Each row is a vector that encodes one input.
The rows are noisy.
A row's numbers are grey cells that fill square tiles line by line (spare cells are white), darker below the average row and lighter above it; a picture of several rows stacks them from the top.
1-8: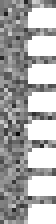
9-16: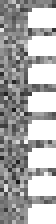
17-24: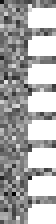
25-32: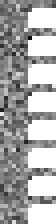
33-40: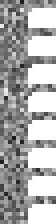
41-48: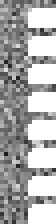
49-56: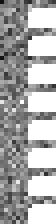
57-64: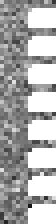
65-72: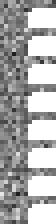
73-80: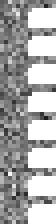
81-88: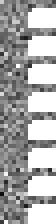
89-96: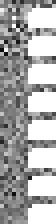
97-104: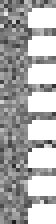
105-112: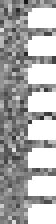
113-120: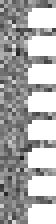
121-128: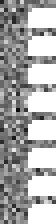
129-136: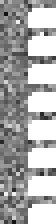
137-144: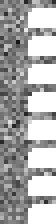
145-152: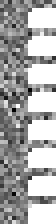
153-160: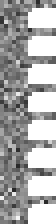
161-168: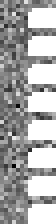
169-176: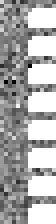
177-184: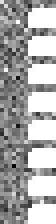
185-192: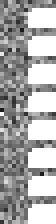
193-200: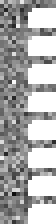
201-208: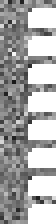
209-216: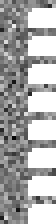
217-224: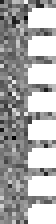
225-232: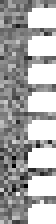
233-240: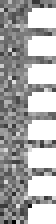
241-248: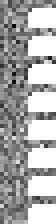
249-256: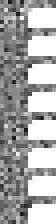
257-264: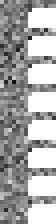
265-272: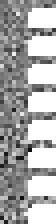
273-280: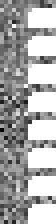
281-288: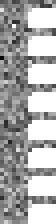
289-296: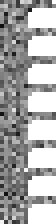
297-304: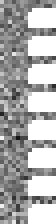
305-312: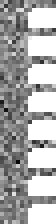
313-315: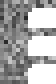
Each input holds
a list of up to two items, each either a point on a 4-point line, or a point on a 14-point line.
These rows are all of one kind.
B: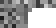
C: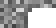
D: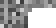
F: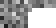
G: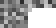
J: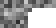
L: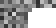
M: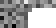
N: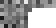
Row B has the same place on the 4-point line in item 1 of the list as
F, M and N.
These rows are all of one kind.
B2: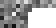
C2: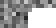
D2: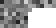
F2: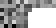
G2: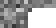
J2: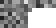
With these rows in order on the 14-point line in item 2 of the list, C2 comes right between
B2 and G2.
